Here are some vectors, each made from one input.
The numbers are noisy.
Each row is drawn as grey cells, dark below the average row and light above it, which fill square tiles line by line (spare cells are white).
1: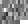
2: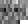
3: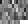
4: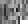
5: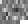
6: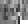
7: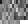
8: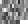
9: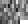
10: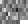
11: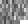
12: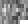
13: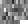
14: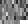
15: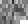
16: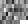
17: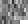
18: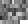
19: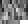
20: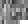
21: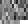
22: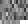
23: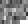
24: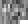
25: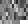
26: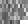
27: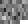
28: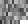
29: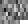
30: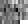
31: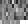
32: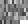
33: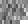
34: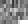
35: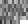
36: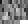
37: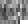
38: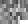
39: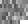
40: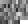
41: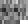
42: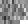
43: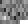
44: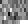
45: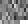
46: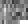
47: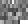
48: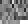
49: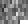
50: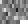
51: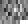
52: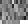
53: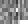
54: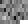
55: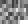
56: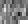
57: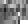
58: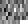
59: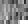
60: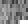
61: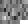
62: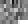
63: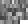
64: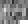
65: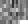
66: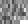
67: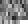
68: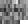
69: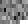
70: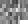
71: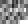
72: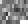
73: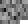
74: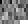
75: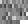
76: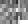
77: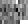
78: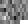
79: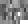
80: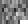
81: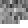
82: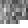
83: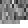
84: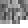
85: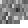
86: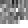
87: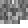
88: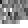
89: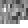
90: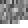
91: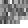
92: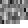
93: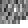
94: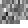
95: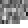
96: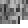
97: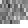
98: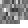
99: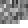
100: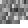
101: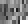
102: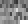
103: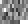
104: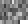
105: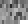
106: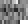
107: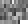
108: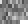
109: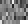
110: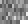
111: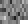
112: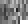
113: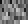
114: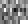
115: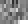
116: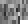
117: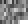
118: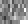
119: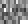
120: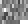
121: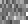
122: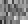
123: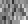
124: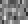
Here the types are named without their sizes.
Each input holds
a true/false value, together with either a label, or a point on a line.
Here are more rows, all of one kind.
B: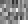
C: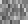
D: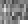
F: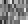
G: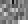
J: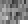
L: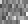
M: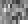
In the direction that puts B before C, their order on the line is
F, G, B, C, L, J, D, M.
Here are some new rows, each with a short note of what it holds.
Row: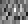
a label and a true/false value
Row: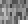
a point on a line and a true/false value
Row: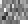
a point on a line and a true/false value
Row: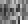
a label and a true/false value
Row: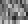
a label and a true/false value
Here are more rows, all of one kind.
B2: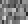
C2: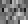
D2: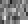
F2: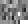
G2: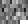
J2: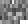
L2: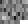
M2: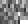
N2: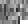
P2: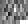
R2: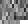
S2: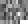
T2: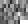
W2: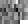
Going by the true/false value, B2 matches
D2, L2, P2 and R2.
